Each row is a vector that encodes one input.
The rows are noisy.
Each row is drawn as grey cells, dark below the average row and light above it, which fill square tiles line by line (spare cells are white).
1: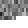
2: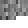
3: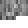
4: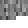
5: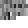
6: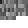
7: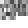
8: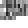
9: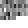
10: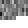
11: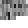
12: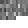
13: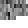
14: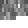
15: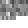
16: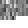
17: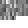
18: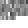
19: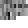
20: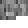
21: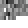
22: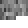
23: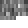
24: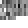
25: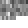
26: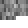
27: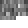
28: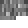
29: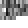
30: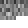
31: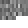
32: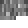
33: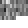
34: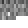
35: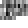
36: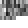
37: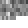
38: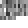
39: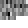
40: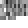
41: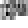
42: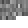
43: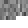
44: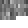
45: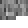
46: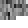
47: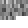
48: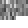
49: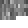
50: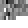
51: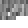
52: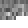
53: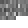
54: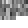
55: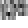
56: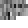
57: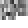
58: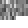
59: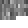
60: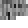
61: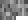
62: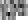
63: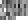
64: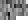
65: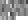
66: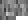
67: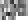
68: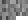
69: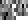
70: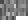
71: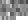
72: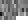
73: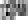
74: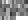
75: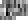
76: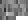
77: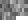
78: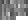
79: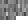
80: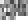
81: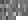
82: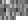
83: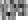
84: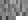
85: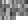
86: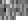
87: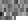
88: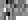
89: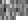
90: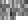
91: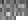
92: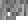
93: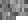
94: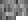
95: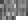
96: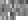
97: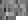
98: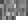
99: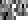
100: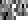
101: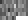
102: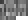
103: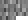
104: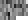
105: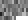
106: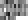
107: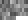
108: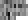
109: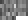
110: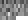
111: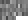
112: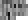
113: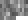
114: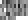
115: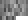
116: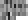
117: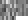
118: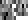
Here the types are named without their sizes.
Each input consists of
a list of items, each either a label and a true/false value, or a point on a line.
